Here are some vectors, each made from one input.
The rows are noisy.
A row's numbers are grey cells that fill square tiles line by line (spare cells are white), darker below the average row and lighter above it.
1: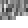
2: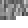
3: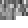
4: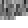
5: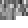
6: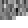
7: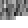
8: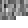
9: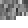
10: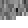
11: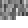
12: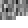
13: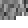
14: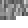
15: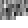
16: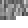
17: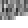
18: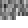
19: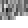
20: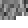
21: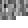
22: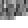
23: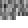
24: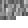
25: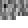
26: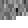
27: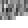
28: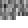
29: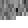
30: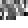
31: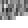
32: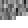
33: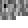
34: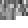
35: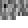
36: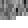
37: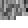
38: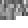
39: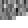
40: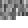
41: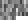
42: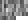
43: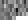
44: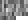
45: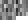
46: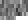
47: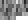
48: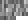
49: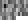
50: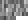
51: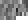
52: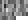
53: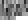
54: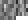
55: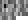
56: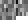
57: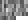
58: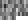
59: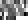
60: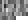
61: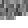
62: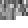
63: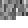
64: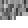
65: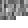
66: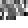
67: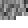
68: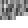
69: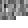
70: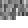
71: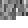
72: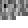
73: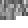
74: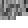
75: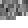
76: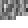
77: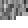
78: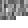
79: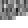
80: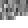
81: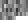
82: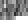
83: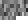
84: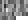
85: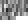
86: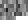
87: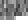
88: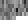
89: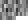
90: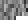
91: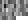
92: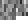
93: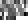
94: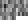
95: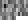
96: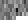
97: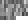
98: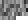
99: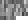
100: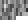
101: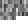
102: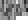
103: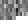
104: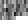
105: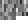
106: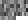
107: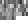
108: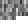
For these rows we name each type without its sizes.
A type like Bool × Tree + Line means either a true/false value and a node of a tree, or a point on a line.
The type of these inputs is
List(Line).
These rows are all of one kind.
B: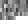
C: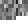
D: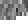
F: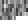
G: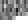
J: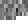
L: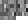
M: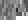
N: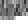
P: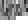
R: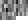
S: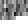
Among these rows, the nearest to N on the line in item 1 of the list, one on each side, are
L and P.
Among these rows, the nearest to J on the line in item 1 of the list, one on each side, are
C and D.
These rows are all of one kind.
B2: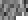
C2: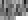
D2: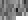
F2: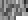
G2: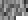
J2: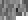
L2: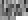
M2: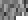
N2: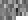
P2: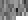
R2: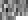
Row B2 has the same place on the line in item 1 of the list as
D2, F2, G2 and J2.
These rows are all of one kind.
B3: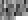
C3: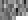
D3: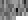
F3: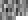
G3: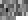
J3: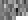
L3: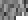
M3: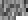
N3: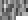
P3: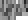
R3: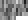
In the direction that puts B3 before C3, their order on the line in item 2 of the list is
L3, M3, N3, P3, R3, B3, C3, D3, J3, F3, G3.
